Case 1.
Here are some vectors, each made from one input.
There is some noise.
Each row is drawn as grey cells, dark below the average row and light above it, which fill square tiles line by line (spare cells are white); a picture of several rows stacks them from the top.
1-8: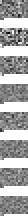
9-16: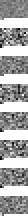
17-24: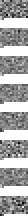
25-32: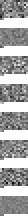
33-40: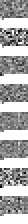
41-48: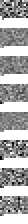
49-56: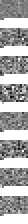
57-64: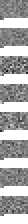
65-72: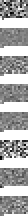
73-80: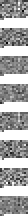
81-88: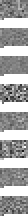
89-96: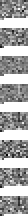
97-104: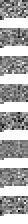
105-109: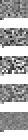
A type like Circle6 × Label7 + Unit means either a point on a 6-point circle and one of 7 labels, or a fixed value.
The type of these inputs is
Bool × Tree10 × (Tree10 + Unit) + Unit.
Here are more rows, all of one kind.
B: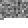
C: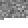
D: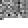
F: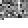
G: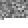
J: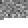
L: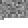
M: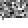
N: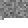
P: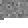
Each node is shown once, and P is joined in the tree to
F.
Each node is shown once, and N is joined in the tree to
B and M.
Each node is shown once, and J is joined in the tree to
C and L.
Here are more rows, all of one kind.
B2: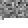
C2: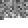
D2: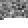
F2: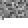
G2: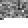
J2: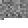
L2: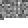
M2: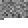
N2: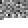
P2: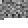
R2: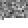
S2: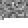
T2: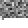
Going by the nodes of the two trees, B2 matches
F2, J2, L2 and P2.
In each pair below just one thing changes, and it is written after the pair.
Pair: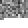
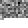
the node of the tree
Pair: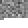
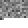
the true/false value
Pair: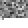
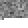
the node of the tree
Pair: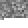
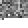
the true/false value
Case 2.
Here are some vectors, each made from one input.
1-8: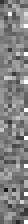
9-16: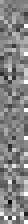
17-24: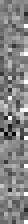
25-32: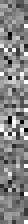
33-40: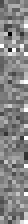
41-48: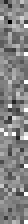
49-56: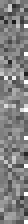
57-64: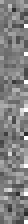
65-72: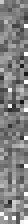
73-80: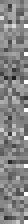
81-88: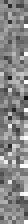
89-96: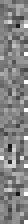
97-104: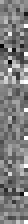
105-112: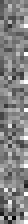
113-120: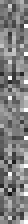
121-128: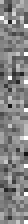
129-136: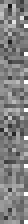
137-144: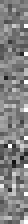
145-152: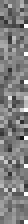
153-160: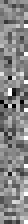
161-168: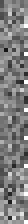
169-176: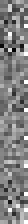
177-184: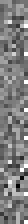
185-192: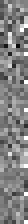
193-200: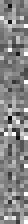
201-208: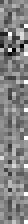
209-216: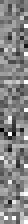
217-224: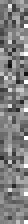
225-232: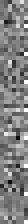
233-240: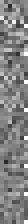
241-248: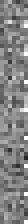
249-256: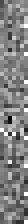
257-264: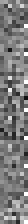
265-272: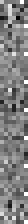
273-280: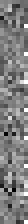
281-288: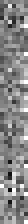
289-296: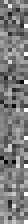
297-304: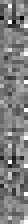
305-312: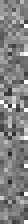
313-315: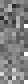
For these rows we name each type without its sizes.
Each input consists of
a list of points on a line.
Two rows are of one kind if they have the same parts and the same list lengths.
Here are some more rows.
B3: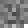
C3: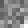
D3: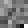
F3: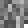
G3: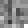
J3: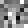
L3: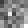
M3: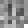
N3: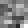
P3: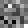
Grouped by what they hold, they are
B3, D3, G3, M3, P3
C3, L3, N3
F3
J3

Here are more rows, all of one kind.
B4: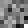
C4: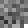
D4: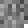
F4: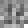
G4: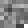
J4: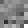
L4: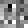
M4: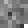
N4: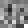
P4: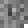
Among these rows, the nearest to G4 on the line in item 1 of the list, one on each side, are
B4 and N4.
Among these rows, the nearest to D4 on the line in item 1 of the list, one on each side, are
L4 and P4.
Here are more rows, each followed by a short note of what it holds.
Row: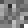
a list of three items
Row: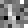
the empty list
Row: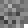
a list of three items
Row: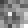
a list of one item
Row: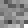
a list of two items
